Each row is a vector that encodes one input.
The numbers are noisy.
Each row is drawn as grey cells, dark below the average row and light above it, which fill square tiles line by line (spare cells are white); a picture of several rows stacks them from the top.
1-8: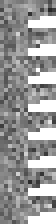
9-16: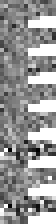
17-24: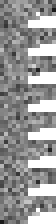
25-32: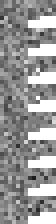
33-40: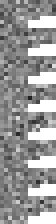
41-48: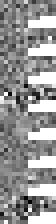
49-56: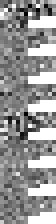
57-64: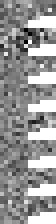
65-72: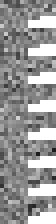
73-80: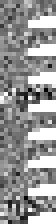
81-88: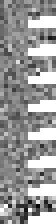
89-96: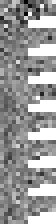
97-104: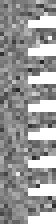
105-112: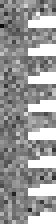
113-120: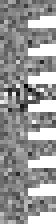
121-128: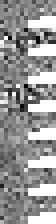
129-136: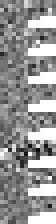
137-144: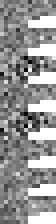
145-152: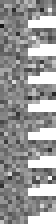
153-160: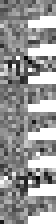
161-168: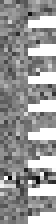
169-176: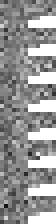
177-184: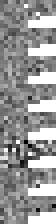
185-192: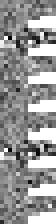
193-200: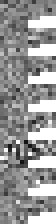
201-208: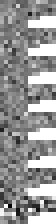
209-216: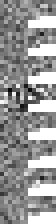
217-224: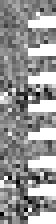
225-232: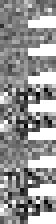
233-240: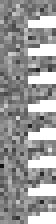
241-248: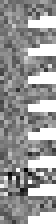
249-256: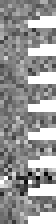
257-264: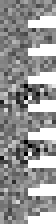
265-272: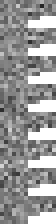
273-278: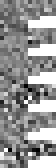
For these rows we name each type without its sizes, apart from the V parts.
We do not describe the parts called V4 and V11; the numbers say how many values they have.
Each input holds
either a label, a true/false value and a value of V11, or a value of V4.
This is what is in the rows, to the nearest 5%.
About 85% of them hold a label, a true/false value and a value of V11. The rest hold a value of V4.
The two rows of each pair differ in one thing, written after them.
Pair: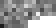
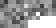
the true/false value
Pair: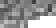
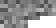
the value of V11
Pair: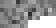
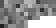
the true/false value
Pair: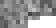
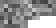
the label
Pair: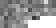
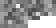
the value of V11
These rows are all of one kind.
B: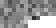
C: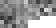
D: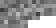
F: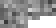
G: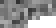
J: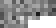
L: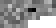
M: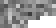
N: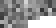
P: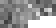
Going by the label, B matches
C and P.
